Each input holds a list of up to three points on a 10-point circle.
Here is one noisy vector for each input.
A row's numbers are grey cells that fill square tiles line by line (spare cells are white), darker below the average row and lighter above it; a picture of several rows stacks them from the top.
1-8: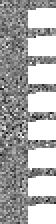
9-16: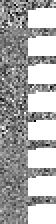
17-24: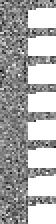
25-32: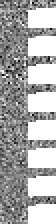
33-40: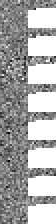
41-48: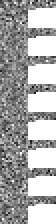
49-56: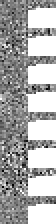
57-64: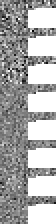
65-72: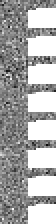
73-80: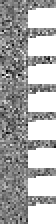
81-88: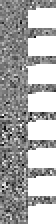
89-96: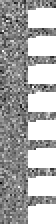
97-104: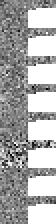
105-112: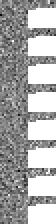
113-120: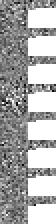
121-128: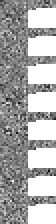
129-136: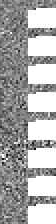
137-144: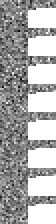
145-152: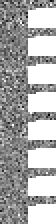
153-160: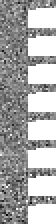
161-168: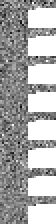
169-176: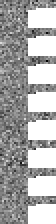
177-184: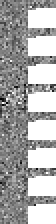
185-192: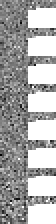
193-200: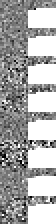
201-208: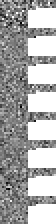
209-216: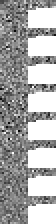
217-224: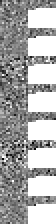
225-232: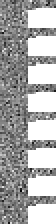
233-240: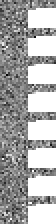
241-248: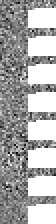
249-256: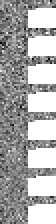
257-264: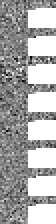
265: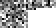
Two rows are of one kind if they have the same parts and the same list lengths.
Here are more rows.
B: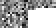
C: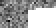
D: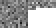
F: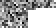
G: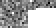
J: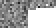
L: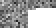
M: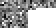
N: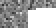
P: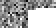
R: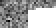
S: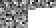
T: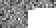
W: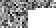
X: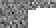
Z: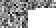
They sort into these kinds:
B, F, P, W, Z
C, G, M, R, S
D, J
L, N, T, X

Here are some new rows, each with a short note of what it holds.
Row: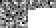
a list of one item
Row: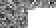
a list of three items
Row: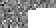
a list of one item
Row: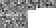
a list of two items
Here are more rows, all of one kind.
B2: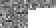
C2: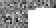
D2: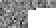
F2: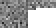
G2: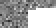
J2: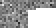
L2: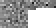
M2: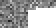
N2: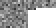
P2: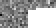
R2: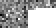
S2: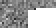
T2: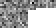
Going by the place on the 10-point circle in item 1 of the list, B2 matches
G2, M2 and P2.
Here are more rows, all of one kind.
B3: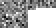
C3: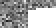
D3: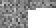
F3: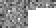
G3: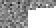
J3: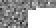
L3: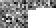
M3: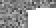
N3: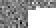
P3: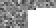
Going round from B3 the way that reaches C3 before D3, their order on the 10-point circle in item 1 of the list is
B3, P3, J3, N3, C3, G3, F3, D3, M3, L3.
